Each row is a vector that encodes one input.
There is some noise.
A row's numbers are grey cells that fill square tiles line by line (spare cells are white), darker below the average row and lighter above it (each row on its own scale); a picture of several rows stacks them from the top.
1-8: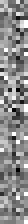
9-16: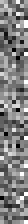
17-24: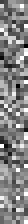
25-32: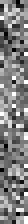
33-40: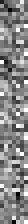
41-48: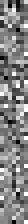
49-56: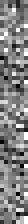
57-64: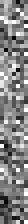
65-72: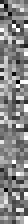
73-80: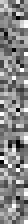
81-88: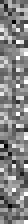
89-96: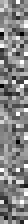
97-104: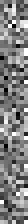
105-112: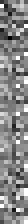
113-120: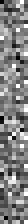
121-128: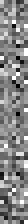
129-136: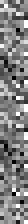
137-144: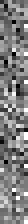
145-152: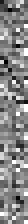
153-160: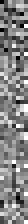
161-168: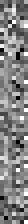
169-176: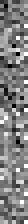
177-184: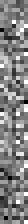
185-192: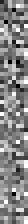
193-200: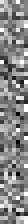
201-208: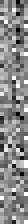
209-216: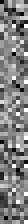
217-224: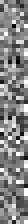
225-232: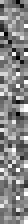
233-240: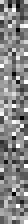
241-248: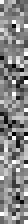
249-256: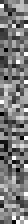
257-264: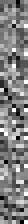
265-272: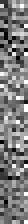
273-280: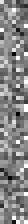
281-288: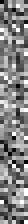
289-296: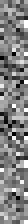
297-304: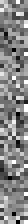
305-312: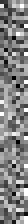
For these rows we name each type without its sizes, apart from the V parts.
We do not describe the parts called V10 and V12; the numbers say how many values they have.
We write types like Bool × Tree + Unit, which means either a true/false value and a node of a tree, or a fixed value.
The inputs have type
(Bool × Circle + Unit) × V10 × V12 + Line.
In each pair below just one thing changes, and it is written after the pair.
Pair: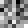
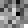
the value of V10
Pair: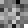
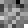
the place on the circle
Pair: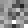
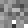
the value of V12
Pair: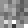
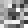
the true/false value
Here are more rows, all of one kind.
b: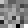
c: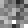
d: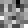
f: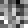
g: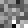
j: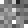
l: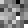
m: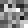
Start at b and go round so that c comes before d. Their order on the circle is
b, m, g, j, c, l, f, d.
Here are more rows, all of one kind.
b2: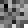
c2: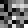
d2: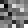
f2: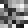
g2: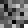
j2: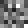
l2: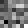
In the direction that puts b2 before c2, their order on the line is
b2, g2, c2, d2, f2, l2, j2.
